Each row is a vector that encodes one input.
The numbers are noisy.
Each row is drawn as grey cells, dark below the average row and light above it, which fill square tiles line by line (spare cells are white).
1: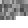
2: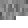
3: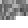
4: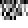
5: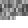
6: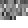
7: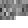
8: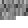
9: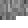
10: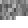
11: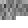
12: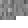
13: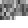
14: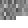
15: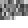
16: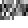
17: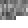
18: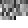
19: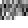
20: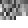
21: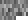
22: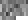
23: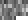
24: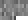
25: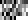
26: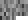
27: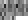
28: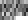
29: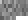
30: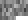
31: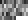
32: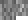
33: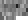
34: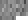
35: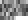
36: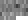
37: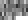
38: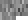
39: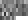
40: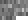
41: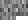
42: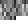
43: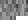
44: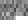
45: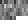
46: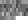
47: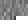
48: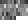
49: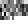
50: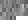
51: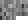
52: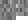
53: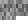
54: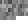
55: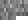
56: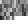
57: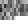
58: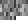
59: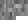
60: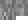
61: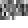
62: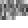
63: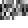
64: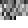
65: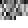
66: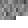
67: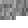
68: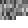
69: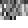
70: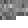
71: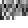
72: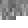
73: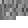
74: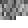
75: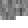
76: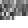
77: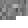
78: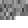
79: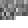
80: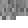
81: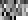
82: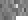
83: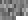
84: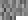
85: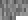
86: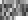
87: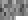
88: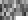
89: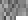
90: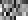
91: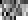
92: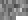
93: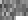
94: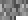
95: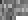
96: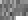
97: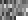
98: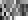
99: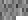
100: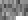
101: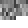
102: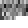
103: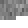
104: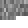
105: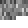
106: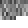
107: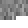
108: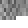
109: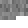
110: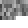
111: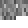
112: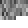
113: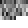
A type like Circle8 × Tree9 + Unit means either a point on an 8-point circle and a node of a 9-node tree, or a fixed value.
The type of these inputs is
(Label11 + Line5) × Line5.
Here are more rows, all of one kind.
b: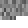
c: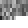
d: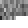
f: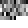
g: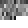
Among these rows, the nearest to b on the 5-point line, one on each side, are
f and g.
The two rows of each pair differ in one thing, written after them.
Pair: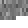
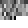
the place on the 5-point line
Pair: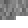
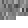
the place on the 5-point line
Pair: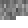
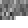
the place on the 5-point line
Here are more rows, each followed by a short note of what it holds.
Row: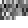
one of 11 labels and a point on a 5-point line
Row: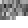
one of 11 labels and a point on a 5-point line
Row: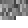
a point on each of two 5-point lines
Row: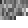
a point on each of two 5-point lines
